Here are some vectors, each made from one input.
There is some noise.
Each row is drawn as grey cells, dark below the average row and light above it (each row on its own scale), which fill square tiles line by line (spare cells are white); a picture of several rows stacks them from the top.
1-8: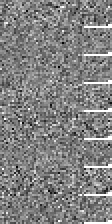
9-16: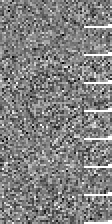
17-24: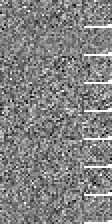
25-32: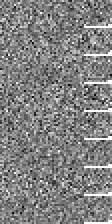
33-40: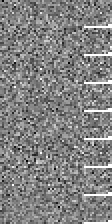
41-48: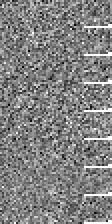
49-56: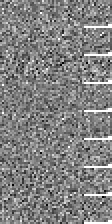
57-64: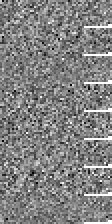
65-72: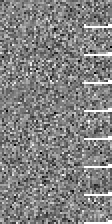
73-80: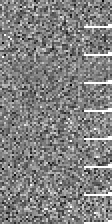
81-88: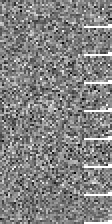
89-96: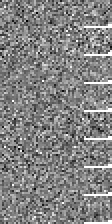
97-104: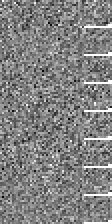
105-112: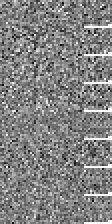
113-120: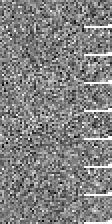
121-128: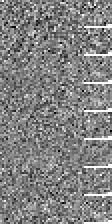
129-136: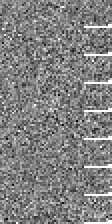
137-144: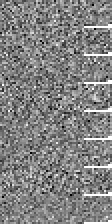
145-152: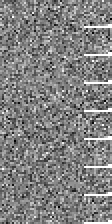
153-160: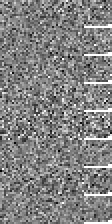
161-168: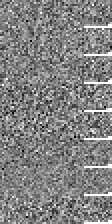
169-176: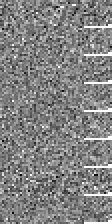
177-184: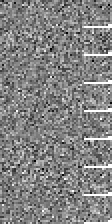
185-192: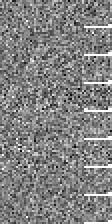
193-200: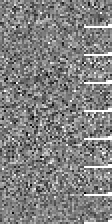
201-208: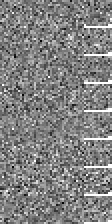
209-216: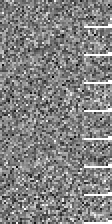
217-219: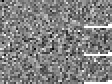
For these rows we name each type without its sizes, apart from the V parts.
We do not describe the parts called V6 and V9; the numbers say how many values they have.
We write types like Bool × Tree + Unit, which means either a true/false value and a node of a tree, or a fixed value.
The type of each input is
Line + (Tree + V9) × V6.
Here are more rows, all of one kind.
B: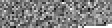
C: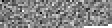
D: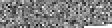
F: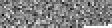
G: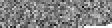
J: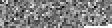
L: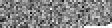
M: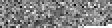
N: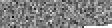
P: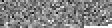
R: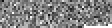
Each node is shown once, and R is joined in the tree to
C, D and J.
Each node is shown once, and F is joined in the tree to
C and L.
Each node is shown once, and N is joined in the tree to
D.
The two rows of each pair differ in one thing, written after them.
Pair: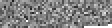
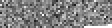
the node of the tree
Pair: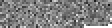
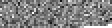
the node of the tree
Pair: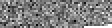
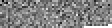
the node of the tree
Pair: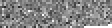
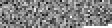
the value of V6
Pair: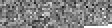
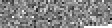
the value of V6
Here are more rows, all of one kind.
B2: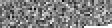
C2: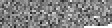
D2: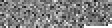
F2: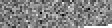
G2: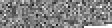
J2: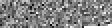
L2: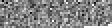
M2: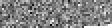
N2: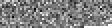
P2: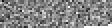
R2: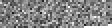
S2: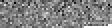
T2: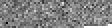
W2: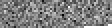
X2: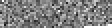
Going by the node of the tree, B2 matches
C2, J2, N2 and P2.
